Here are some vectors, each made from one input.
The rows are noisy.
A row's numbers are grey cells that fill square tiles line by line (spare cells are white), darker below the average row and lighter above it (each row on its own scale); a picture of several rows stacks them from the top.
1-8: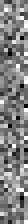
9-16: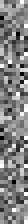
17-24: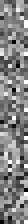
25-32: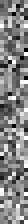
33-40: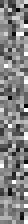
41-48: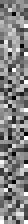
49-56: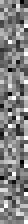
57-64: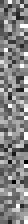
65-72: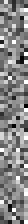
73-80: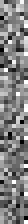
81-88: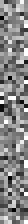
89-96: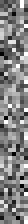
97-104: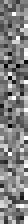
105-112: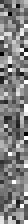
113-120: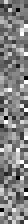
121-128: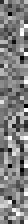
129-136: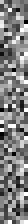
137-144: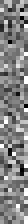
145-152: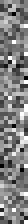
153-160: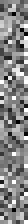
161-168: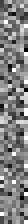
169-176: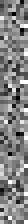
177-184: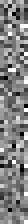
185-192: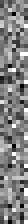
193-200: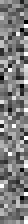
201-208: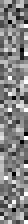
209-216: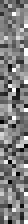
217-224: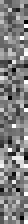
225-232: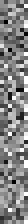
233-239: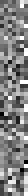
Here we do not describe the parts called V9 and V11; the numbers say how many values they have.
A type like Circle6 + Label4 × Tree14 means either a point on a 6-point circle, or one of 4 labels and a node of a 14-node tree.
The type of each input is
(Bool × Circle6 + V9) × V11.
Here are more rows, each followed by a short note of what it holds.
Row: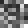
a point on a 6-point circle, a true/false value and a value of V11
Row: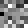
a value of V9 and a value of V11
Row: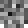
a point on a 6-point circle, a true/false value and a value of V11
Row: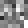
a value of V9 and a value of V11
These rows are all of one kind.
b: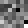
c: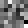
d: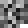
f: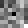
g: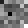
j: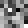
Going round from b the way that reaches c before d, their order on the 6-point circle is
b, c, g, f, j, d.
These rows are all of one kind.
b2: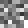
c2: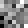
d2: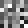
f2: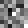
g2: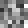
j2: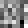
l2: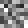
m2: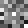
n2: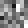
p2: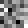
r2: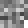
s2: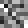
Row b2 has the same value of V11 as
f2, l2, p2 and s2.
